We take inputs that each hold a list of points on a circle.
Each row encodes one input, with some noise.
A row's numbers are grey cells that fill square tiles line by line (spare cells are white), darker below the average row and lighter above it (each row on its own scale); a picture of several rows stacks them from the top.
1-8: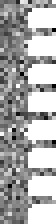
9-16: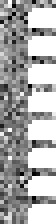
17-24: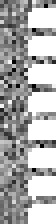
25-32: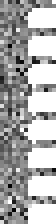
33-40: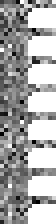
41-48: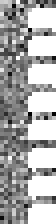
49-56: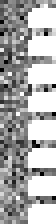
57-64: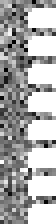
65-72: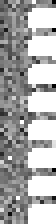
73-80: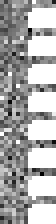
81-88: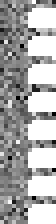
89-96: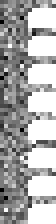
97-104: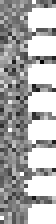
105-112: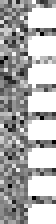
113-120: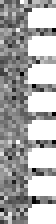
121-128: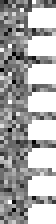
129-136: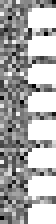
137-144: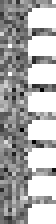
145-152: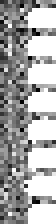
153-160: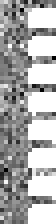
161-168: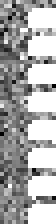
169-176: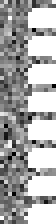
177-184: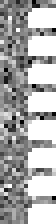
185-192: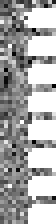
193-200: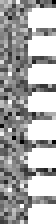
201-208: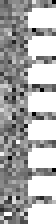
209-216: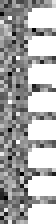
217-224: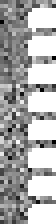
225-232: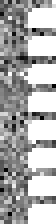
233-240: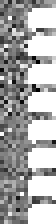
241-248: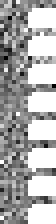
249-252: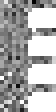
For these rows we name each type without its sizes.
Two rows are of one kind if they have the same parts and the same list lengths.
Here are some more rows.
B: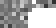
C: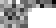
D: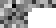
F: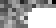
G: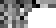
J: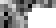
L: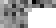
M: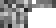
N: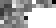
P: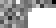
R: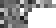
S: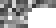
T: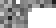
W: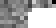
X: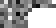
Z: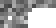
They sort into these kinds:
B, N, R, W
C, D, L, P, T
F, G, M, S, X, Z
J

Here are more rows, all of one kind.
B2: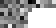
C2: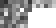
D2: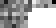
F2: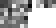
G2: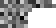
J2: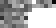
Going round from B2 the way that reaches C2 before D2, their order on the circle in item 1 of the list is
B2, C2, F2, D2, J2, G2.
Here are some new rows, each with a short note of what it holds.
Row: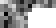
the empty list
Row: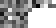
a list of two items
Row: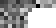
a list of three items
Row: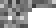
a list of two items
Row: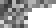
a list of three items
